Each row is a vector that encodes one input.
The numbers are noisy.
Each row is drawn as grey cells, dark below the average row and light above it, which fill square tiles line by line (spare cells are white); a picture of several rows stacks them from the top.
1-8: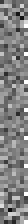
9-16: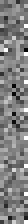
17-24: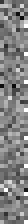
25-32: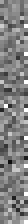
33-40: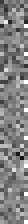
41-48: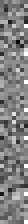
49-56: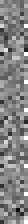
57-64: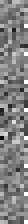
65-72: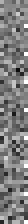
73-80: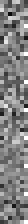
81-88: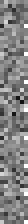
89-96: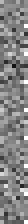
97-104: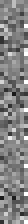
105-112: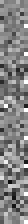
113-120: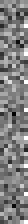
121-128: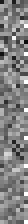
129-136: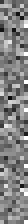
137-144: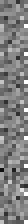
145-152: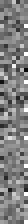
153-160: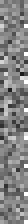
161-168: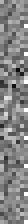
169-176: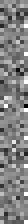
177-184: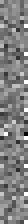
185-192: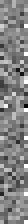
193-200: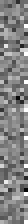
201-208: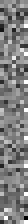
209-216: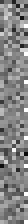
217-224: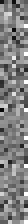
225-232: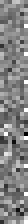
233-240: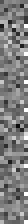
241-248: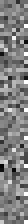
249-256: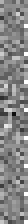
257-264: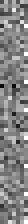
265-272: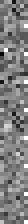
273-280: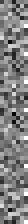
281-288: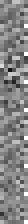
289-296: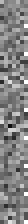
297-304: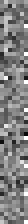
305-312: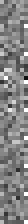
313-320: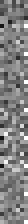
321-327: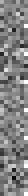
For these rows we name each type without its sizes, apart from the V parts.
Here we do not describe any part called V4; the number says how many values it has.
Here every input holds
either a point on a circle, a true/false value and a value of V4, or a list of points on a line.
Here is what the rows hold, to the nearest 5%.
About 55% of them hold a point on a circle, a true/false value and a value of V4. The rest are lists of points on a line.
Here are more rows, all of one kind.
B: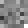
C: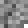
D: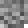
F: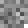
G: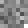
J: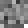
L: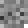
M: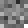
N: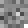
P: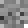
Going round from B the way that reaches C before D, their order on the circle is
B, G, F, C, J, N, D, M, L, P.
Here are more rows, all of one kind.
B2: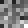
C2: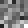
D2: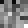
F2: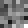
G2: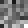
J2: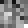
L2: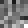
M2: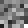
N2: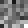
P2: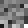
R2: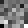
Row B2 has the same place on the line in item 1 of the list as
D2 and J2.
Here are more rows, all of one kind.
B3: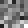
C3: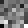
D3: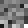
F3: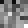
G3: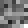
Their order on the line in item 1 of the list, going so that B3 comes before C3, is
F3, B3, G3, D3, C3.
